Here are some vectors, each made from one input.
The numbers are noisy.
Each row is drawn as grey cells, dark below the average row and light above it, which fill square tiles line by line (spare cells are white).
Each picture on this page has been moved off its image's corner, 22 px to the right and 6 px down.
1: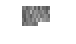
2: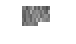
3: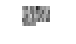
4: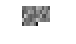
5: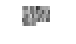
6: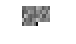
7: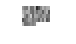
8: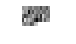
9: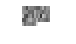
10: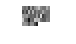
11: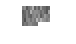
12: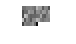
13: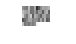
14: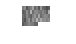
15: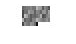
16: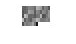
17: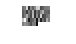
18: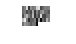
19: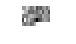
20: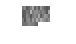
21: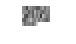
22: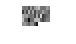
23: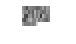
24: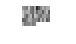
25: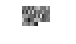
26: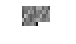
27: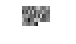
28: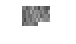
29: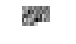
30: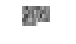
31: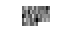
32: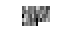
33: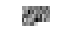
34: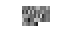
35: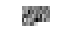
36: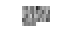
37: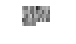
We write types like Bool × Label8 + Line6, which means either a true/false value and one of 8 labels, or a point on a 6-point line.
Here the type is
Bool × Line5.
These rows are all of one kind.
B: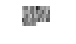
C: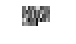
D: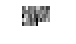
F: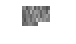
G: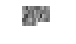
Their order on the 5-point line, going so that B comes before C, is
B, G, F, D, C.
